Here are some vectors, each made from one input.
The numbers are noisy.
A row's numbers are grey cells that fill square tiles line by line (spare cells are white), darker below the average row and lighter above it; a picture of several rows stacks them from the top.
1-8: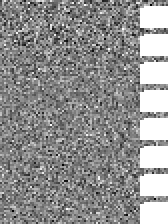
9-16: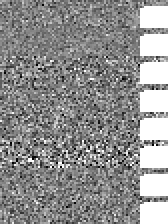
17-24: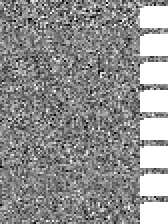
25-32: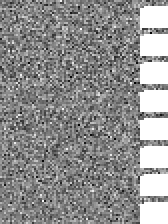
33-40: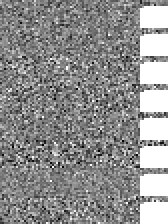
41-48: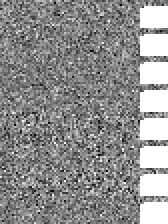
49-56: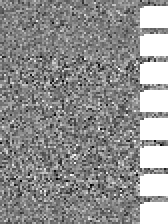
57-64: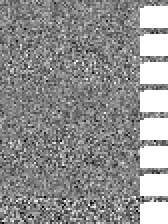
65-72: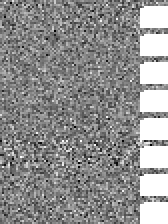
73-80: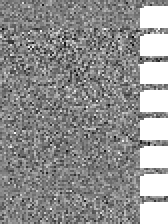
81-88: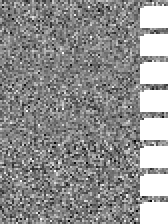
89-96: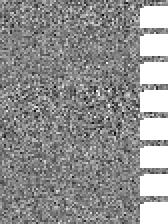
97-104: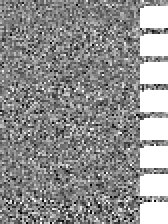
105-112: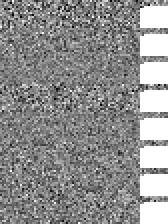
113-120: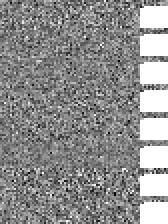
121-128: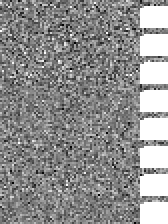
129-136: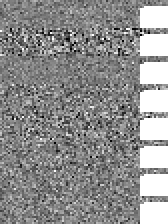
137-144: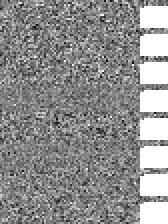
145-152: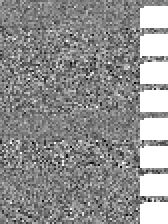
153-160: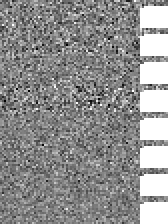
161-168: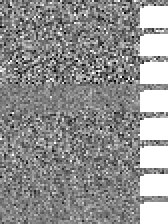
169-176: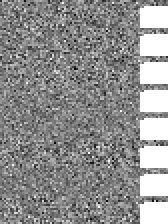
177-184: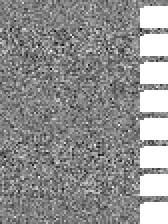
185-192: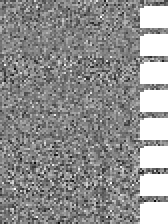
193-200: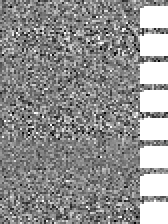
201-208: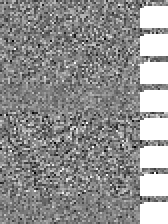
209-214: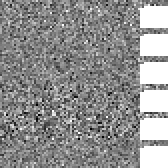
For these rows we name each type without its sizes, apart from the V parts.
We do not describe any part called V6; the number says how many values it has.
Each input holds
either a point on a circle, a true/false value and a value of V6, or two labels.
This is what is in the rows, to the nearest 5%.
About 60% of them hold a point on a circle, a true/false value and a value of V6. The rest hold two labels.
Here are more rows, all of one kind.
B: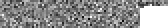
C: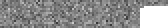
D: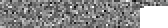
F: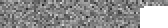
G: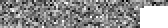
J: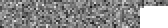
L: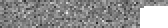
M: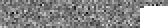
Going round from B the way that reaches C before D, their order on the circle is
B, L, G, F, C, J, M, D.
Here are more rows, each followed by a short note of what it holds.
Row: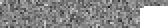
a point on a circle, a true/false value and a value of V6
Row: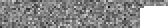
a point on a circle, a true/false value and a value of V6
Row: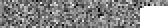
a point on a circle, a true/false value and a value of V6
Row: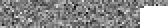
a point on a circle, a true/false value and a value of V6
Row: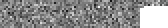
two labels
